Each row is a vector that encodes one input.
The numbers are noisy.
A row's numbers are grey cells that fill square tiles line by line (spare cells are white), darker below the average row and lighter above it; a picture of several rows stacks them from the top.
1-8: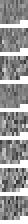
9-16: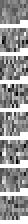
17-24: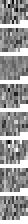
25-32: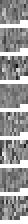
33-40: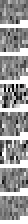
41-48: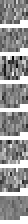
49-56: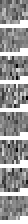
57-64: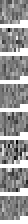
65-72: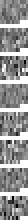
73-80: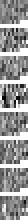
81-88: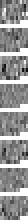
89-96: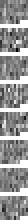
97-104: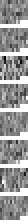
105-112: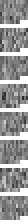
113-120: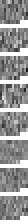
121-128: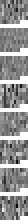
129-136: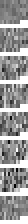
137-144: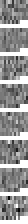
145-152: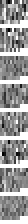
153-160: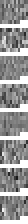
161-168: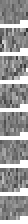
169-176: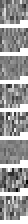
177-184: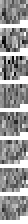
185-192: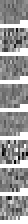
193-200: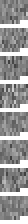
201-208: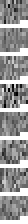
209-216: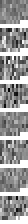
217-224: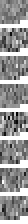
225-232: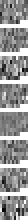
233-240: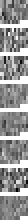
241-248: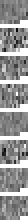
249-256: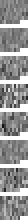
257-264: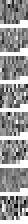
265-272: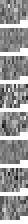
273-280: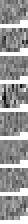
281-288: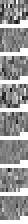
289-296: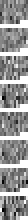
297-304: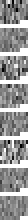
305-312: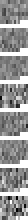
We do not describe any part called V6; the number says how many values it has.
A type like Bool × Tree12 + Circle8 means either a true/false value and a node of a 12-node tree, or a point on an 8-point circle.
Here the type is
List2(Bool × V6).
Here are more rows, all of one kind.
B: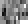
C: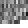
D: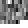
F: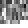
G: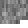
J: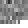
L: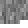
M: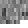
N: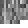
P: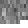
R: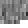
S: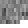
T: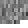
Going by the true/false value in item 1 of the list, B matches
J, M and S.
